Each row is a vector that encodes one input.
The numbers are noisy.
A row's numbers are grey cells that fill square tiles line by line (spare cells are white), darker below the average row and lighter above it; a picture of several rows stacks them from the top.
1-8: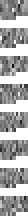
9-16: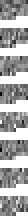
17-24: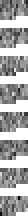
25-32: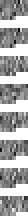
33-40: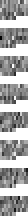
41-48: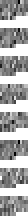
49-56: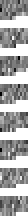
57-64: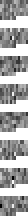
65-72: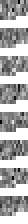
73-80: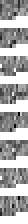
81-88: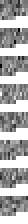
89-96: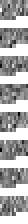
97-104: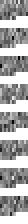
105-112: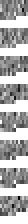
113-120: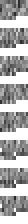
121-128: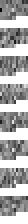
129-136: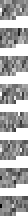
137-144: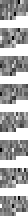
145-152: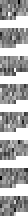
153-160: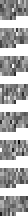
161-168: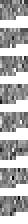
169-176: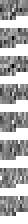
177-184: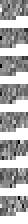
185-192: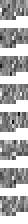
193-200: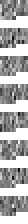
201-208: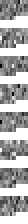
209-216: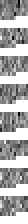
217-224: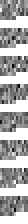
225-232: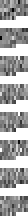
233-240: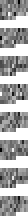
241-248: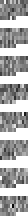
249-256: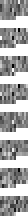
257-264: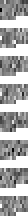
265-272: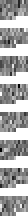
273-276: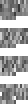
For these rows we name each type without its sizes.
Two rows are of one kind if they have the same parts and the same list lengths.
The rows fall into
2 kinds.
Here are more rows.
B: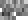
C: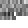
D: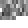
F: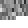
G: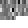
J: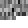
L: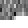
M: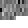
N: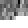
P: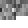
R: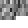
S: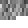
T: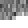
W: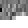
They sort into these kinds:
B, C, D, F, G, J, S
L, M, N, P, R, T, W

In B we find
a point on a circle, a label, a point on a line and a true/false value.
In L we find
a label and a point on each of two lines.
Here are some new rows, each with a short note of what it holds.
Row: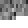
a label and a point on each of two lines
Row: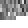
a point on a circle, a label, a point on a line and a true/false value
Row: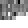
a label and a point on each of two lines
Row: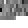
a label and a point on each of two lines
